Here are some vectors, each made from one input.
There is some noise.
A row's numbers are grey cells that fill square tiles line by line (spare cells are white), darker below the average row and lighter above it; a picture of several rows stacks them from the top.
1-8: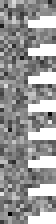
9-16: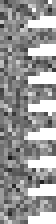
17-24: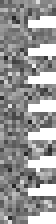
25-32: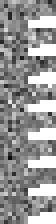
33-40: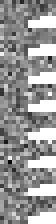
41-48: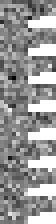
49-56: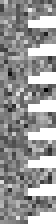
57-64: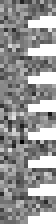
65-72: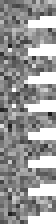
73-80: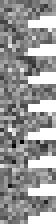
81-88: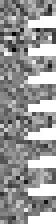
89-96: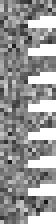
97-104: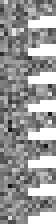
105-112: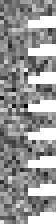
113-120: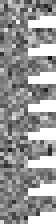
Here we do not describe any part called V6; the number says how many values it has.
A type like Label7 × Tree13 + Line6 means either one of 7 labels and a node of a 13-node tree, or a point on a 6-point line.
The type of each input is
Tree7 × (Tree8 + V6).
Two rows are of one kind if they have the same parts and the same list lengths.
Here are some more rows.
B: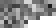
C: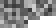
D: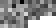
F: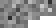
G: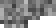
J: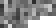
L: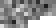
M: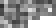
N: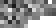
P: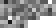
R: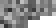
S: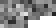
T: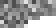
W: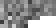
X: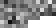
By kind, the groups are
B, J, N, R, T
C, D, F, G, L, M, P, S, W, X

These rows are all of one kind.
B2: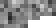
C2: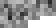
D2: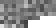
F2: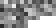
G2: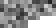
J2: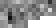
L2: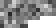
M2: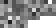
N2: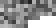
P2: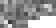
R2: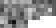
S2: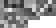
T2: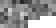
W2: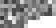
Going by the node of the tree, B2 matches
C2, J2 and L2.
